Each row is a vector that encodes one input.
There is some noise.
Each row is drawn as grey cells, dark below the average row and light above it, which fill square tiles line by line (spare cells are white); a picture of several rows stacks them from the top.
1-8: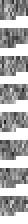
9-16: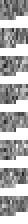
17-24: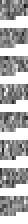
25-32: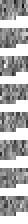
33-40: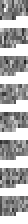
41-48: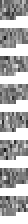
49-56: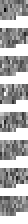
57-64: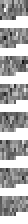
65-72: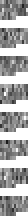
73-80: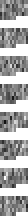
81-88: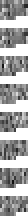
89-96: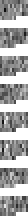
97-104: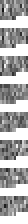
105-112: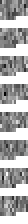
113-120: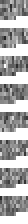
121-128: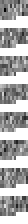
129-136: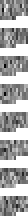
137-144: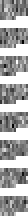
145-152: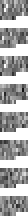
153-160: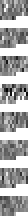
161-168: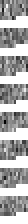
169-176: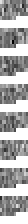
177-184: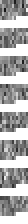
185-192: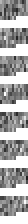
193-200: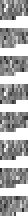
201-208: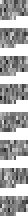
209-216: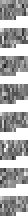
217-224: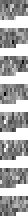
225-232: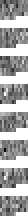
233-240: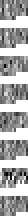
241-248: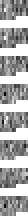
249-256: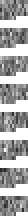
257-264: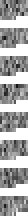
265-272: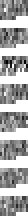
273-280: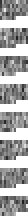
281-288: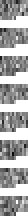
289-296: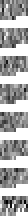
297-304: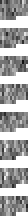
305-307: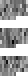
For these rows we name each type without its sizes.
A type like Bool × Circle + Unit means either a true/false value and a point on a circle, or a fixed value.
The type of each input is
List(Circle).
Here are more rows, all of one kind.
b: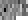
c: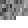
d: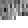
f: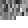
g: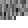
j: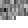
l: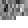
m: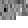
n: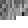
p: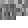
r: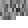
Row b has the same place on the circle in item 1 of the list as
d, f, l and n.
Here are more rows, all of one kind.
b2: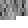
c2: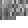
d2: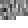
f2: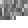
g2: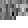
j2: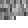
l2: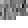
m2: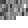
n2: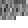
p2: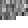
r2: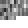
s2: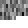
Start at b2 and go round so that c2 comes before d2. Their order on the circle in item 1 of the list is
b2, l2, s2, f2, p2, g2, c2, j2, d2, r2, m2, n2.
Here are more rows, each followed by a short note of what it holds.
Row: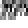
the empty list
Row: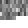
a list of two items
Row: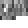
a list of one item
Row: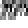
the empty list
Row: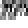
the empty list
